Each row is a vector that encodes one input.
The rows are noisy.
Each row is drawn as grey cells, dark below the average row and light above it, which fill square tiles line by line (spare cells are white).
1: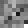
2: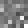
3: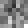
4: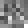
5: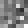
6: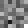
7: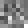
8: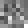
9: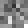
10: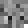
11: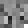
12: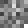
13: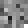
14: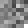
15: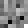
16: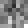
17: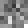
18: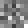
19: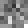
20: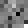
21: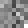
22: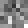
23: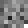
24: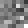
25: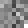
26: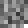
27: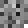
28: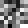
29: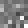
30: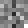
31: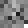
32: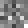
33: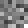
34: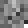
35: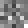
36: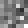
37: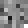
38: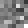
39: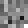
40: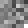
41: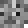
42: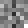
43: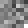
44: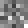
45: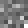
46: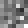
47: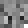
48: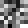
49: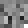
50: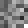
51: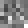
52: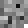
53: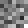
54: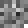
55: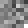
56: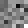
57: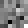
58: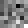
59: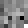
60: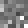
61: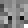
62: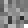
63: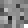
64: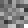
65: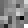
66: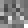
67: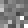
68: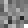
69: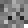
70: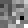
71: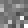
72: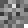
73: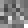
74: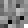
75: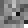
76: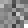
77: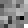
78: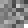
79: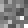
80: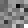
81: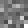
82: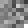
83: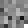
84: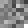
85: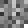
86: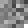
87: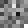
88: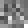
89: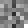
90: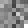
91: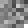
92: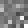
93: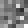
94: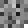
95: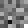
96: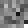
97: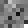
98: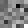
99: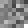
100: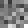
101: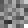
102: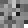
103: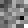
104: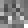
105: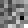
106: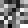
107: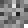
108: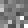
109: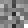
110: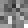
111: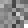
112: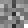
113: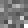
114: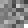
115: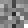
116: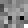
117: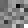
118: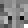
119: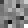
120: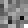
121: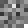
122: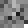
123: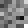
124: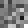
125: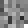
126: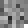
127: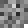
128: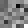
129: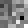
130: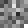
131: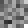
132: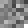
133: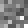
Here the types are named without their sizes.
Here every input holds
a list of points on a line.
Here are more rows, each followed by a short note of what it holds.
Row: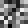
the empty list
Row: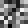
the empty list
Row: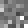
a list of one item
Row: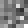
a list of one item
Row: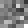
a list of one item
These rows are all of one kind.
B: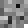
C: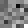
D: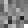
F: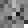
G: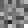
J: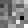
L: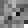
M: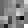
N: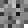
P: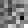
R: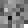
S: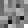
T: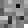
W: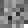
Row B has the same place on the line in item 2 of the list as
C, R and T.
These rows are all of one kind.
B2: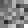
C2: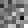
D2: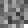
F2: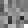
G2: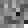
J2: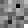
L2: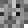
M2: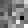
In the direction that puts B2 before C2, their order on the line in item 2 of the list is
M2, J2, L2, B2, F2, G2, D2, C2.
